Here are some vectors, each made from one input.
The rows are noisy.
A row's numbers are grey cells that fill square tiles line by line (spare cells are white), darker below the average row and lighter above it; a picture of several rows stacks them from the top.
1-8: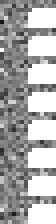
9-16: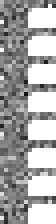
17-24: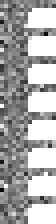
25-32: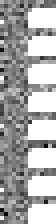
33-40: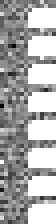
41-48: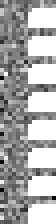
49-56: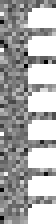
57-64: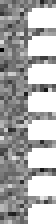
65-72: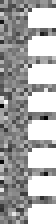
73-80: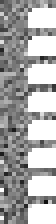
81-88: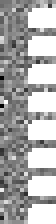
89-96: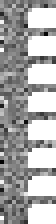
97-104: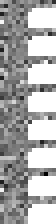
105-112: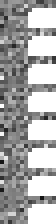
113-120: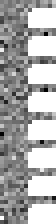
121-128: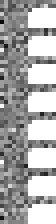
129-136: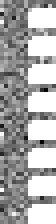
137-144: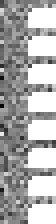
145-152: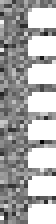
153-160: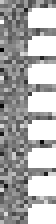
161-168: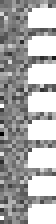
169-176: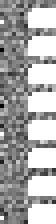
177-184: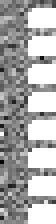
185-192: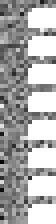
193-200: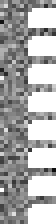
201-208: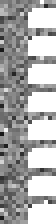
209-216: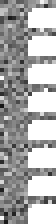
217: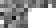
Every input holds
a node of a 19-node tree and six true/false values.
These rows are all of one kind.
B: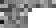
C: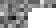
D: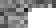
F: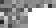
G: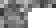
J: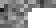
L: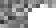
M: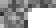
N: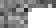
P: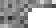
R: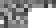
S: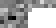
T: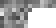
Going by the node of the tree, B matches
D, F, N and R.
